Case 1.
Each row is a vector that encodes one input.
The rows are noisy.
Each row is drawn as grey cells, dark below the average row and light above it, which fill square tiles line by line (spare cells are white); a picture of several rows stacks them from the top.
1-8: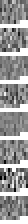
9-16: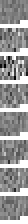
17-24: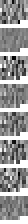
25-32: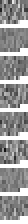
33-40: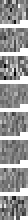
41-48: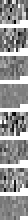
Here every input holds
a point on a 4-point line, together with either a fixed value, or a node of a 7-node tree.
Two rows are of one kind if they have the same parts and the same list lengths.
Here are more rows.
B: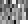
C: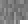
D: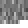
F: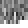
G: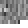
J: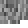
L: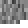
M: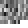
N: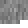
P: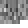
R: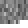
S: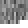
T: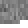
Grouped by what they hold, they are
B, F, G, M, N, P, S
C, D, J, L, R, T

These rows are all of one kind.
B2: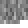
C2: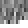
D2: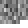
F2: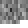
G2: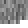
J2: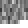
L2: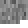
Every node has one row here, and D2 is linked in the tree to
G2 and L2.
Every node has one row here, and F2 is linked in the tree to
J2.
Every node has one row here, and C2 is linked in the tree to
B2.
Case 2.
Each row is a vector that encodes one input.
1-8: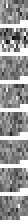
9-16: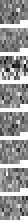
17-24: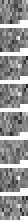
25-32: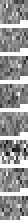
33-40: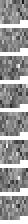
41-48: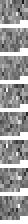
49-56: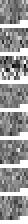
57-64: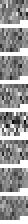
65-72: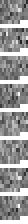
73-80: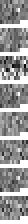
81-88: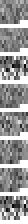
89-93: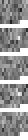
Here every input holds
a list of up to two points on a 9-point line.
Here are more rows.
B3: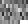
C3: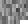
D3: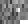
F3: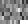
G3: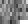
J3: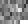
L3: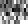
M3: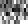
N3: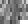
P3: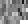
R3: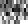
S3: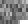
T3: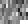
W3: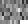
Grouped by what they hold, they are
B3, D3, F3, J3, W3
C3, G3, N3, P3, S3, T3
L3, M3, R3

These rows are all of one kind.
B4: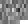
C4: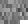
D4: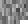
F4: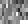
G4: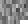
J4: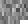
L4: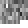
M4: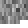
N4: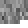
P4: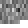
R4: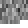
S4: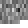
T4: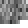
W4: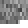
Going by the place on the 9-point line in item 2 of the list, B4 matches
F4, P4, S4 and W4.
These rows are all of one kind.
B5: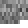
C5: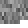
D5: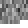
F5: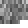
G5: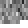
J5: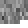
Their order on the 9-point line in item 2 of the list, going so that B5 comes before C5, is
D5, G5, B5, C5, F5, J5.
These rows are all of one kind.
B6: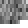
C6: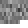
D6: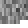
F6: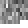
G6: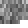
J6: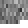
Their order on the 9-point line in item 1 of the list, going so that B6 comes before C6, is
B6, G6, J6, C6, D6, F6.
